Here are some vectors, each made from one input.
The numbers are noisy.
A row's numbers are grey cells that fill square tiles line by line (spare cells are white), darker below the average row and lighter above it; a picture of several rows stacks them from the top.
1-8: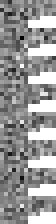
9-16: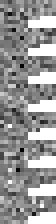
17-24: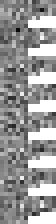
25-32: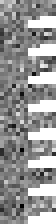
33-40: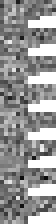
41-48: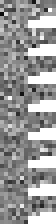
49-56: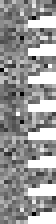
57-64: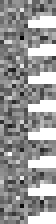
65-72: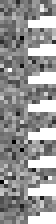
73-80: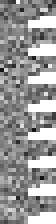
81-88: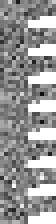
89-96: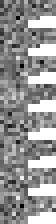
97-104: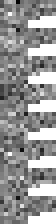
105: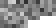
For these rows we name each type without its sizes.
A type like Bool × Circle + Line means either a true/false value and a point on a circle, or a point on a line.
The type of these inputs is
List(Line).
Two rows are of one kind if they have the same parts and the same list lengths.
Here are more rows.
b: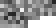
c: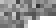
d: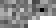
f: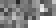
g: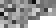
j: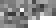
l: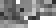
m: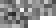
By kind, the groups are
b, d, j, m
c, f
g
l

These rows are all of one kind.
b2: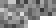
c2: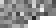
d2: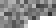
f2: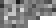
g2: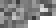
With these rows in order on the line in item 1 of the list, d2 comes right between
f2 and g2.
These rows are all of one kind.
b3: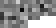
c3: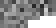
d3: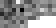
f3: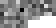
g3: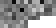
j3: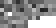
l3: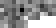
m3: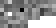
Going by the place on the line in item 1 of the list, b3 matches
c3 and f3.
